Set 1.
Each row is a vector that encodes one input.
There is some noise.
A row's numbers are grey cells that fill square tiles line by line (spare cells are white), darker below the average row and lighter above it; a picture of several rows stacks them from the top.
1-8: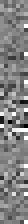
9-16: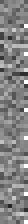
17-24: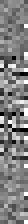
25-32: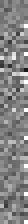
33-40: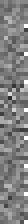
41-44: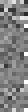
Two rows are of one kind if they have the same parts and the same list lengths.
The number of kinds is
3.
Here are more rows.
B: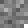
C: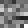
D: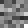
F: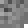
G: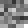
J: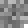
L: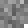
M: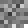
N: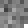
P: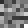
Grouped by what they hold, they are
B, C, D, J, L, P
F, G, N
M

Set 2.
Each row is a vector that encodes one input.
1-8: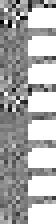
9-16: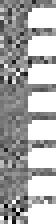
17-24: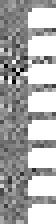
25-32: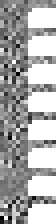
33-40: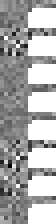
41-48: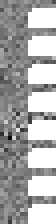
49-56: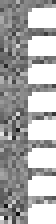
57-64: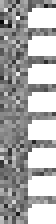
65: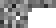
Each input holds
a list of up to two points on a 5-point line.
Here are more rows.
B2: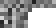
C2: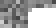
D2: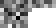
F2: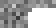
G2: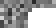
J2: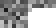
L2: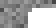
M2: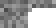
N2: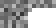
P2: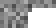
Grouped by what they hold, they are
B2, D2, G2
C2, F2, L2, P2
J2, M2, N2

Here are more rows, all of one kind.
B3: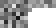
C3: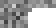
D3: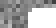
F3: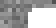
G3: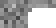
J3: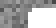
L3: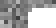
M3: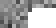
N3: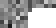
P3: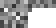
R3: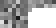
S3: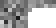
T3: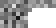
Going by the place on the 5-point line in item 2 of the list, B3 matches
C3, D3, G3 and S3.
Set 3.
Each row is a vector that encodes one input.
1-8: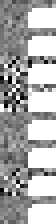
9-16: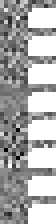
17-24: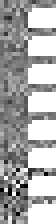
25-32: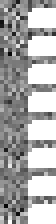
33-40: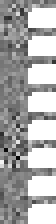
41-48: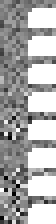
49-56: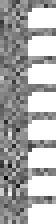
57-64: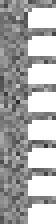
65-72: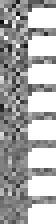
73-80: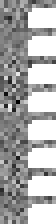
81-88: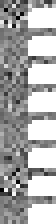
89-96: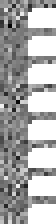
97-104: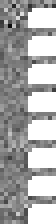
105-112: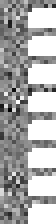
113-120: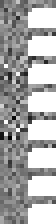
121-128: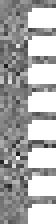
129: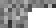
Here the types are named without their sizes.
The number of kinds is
2.
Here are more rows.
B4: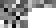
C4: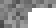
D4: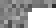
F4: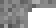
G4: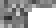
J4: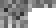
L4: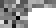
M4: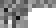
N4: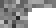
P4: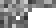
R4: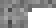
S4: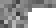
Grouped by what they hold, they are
B4, C4, D4, F4, J4, L4, M4, N4, R4, S4
G4, P4

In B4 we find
four true/false values.
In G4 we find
a point on a line.
